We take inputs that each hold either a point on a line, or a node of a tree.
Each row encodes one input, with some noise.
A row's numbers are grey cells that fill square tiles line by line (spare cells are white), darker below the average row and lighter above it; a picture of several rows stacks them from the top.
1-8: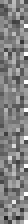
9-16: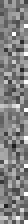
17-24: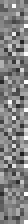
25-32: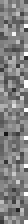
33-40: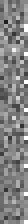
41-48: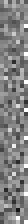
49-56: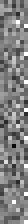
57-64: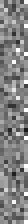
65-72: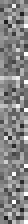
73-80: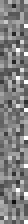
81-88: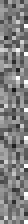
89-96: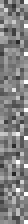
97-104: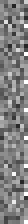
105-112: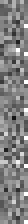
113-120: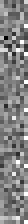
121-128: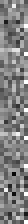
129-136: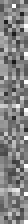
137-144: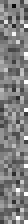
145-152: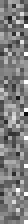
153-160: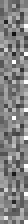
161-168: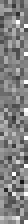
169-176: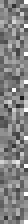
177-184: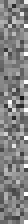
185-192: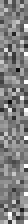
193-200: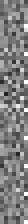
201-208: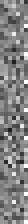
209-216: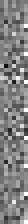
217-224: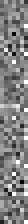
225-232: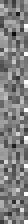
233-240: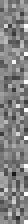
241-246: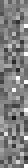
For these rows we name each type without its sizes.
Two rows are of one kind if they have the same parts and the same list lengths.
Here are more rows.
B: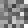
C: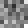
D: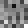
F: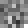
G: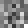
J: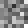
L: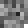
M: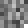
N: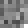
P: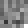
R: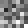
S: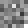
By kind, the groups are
B, C, D, G, J, L, R
F, M, N, P, S

